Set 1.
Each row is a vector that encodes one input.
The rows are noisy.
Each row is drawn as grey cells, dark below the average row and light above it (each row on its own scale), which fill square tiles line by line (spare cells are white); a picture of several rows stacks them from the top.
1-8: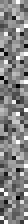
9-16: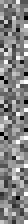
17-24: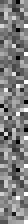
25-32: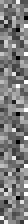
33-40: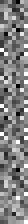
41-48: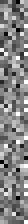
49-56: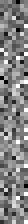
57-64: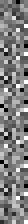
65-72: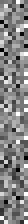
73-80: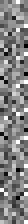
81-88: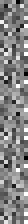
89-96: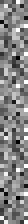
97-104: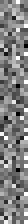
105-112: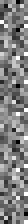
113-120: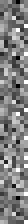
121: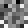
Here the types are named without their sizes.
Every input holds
three true/false values.
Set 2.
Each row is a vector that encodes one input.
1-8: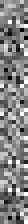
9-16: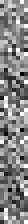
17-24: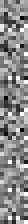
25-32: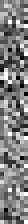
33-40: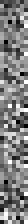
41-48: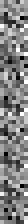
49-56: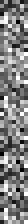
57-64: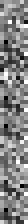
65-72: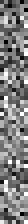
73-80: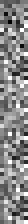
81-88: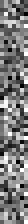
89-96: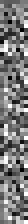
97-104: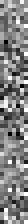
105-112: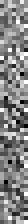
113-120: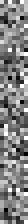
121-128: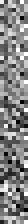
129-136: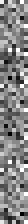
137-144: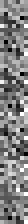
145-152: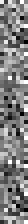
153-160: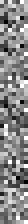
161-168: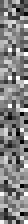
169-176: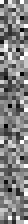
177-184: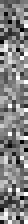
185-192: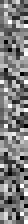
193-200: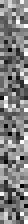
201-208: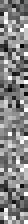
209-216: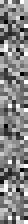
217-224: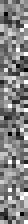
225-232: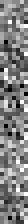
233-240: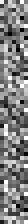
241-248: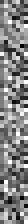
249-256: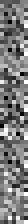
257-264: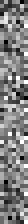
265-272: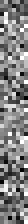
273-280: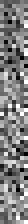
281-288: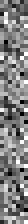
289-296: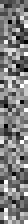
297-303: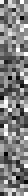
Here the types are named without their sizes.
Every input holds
a point on a circle.
